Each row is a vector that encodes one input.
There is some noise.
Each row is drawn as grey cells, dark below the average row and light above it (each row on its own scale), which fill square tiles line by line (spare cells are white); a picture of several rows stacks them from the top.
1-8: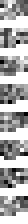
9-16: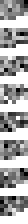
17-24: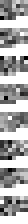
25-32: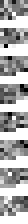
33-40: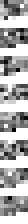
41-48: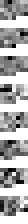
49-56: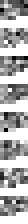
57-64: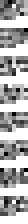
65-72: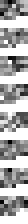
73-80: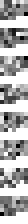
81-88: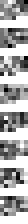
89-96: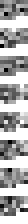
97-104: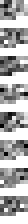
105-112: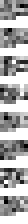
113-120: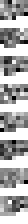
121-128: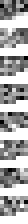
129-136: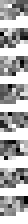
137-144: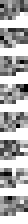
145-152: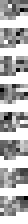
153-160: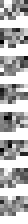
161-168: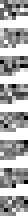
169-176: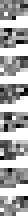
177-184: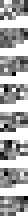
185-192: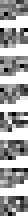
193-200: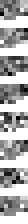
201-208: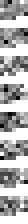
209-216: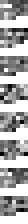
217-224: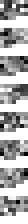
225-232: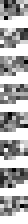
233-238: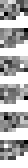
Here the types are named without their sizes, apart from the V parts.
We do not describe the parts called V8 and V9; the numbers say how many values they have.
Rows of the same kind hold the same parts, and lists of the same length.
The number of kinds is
3.
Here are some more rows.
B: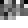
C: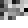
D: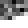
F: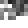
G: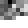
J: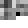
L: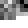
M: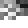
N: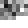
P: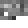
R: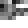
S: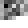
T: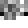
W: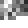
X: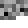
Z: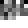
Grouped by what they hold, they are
B, Z
C, D, F, L, M, P, R, W, X
G, J, N, S, T

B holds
a fixed value.
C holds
a point on each of two lines and a value of V9.
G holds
a point on each of two lines, a true/false value and a value of V8.
